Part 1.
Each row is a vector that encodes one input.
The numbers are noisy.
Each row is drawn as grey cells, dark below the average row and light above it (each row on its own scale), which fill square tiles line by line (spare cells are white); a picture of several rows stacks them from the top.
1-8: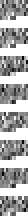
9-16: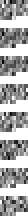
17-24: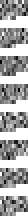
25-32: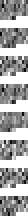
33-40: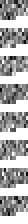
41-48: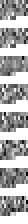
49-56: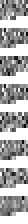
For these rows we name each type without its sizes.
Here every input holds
a point on each of two lines and a true/false value.
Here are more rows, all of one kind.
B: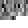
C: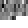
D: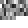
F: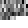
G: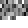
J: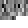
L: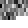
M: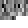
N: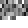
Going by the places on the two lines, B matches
J, L and M.
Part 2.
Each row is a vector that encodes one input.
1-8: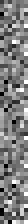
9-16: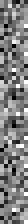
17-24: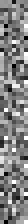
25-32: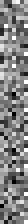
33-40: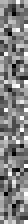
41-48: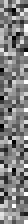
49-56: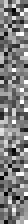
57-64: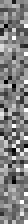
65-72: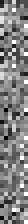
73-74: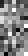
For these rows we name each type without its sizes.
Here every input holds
either a point on a circle and a true/false value, or a fixed value.
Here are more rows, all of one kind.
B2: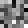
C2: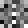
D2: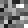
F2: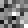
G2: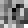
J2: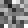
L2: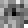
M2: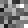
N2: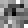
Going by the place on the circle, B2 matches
L2 and N2.
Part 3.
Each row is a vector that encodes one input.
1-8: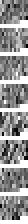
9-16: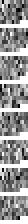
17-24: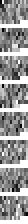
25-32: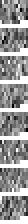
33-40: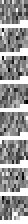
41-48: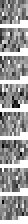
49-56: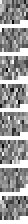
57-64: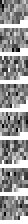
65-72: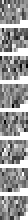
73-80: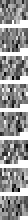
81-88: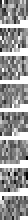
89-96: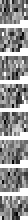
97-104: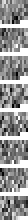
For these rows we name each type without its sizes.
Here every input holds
a point on a line and four true/false values.
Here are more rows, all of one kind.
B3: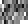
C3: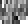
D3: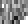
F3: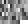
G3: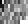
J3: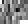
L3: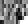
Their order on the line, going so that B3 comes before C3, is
F3, B3, G3, L3, C3, D3, J3.
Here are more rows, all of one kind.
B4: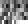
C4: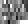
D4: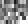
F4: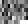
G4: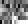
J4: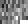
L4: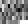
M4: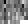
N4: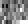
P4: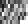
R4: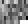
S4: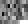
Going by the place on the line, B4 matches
F4, M4, N4 and P4.
